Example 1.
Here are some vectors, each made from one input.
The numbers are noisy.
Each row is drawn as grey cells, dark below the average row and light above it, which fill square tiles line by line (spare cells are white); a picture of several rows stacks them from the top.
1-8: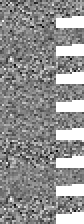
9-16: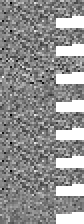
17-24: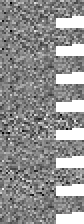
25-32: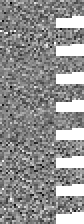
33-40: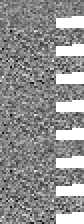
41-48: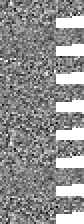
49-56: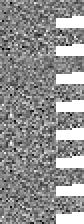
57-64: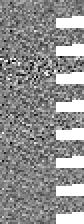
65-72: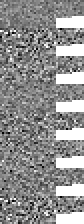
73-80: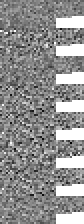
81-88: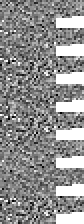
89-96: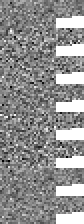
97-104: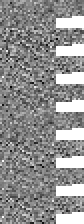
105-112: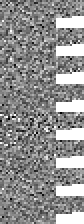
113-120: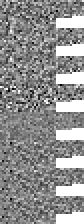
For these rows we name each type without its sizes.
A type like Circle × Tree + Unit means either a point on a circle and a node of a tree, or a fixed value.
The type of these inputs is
Tree.
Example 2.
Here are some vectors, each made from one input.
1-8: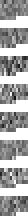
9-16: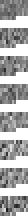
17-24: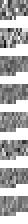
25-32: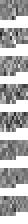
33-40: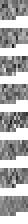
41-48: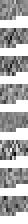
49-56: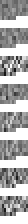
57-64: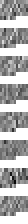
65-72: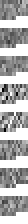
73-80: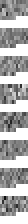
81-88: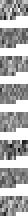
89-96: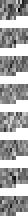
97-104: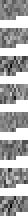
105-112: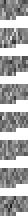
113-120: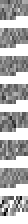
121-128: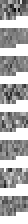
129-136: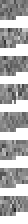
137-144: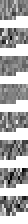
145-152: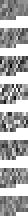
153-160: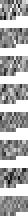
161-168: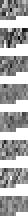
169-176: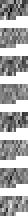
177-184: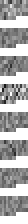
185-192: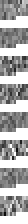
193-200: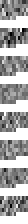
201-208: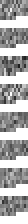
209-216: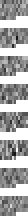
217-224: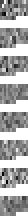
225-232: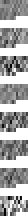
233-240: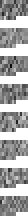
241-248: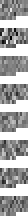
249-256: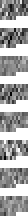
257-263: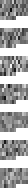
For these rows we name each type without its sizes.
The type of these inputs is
Tree.
